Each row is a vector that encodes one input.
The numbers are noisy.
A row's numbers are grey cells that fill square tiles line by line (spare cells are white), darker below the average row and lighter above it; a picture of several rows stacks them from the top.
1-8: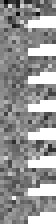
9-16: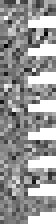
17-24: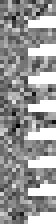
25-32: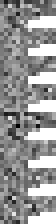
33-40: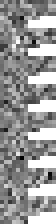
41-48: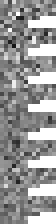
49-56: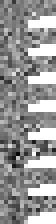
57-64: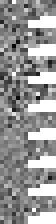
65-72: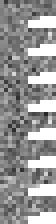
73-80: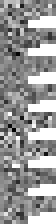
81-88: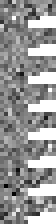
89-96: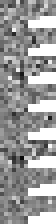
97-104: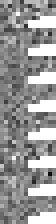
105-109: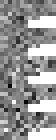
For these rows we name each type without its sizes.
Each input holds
either a point on a circle, or a fixed value, or four true/false values.
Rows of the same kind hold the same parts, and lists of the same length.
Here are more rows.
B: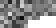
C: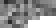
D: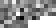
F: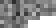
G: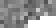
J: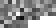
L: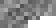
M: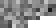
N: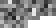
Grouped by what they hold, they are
B, D, J
C, F, M, N
G, L

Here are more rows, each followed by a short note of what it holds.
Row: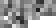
a fixed value
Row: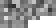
a point on a circle
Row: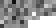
four true/false values
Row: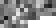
four true/false values
